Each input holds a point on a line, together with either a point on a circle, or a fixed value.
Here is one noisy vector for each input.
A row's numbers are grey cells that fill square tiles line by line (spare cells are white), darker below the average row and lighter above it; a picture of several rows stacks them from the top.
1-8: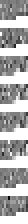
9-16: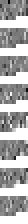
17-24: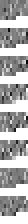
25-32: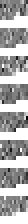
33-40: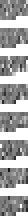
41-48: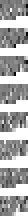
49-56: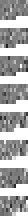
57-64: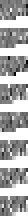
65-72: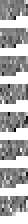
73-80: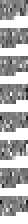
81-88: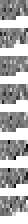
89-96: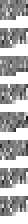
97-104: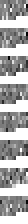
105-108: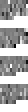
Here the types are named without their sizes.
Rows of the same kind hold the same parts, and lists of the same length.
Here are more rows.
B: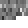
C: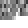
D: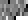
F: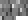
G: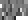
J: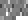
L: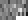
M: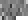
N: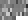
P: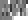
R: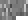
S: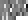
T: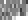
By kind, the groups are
B, D, F, G, J, L, M, N, R, S
C, P, T

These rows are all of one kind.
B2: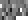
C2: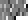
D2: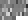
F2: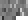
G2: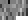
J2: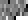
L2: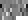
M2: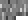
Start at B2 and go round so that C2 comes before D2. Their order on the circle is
B2, J2, C2, L2, D2, M2, G2, F2.
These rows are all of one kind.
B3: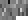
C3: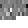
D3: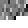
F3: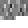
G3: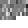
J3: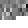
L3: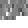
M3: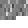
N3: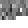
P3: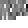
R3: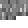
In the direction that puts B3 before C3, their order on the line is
P3, D3, J3, B3, C3, G3, L3, M3, R3, N3, F3.
